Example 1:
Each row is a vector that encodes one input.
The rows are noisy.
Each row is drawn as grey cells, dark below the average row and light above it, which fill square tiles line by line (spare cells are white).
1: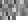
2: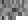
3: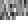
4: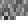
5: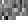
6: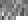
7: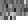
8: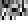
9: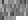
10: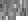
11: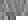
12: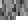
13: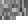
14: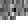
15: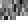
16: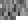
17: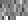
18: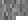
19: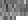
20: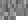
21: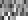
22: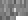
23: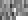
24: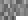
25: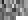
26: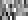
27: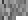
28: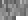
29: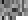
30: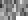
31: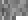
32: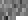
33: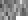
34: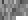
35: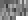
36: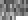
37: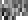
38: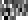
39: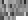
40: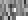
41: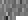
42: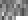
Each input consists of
a point on an 8-point circle.
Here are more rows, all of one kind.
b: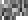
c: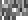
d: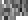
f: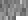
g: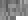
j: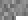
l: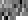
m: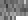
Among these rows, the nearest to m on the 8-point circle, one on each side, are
j and l.
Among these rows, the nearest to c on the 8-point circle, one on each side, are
b and f.
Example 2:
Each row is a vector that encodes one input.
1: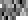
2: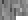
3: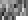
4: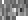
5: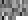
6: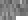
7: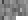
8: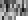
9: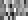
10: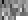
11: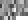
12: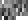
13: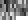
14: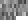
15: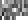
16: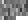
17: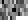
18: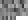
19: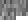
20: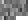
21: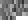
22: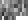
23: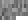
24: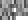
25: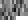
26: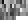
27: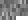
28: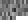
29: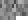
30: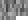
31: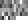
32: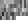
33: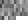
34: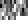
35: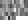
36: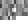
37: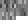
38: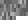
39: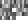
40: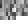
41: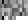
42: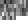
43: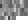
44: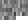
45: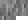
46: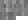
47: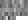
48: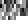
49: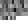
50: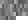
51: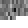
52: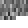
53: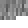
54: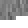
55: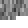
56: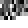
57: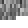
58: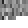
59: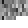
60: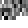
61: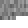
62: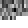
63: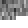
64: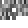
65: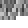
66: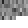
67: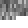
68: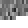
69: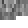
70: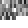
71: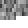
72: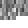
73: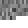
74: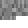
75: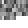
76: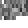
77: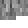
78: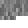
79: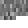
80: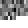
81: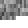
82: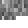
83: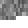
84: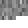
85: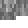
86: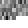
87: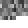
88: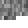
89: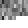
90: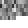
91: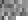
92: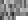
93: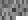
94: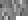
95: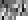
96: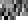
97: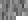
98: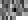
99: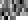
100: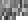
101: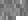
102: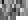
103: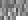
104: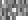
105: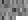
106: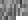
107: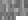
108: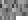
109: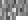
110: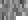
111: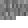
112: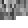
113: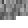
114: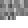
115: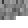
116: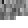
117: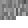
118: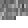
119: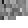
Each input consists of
three true/false values.
